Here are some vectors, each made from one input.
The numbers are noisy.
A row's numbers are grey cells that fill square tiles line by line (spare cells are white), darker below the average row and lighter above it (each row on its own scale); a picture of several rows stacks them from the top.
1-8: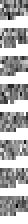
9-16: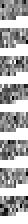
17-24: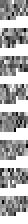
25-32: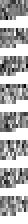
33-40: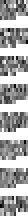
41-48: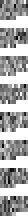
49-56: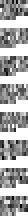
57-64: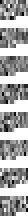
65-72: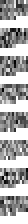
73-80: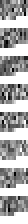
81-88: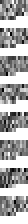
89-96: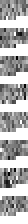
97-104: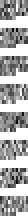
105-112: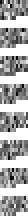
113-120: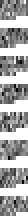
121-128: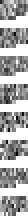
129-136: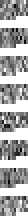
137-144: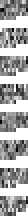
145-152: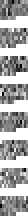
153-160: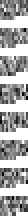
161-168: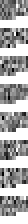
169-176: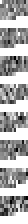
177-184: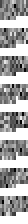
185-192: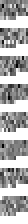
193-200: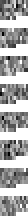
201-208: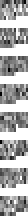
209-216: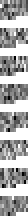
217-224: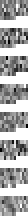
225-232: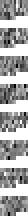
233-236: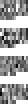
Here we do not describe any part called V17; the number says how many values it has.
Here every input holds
either a point on a 5-point circle and a point on a 6-point circle, or a value of V17.
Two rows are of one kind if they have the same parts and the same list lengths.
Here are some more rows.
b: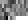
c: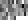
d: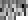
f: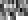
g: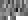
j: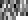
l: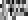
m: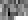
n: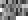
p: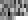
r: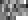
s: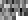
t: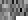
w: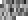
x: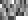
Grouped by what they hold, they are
b, m, p
c, d, f, g, j, l, n, r, s, t, w, x

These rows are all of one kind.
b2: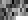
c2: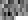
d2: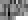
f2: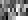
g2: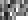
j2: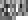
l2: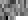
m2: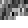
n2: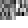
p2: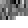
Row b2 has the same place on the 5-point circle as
f2, g2 and m2.
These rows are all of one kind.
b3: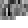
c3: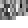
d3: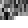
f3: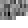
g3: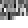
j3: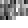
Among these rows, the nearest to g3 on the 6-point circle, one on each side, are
b3 and d3.
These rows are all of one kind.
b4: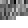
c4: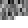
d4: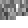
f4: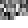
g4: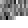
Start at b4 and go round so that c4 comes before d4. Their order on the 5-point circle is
b4, g4, c4, f4, d4.
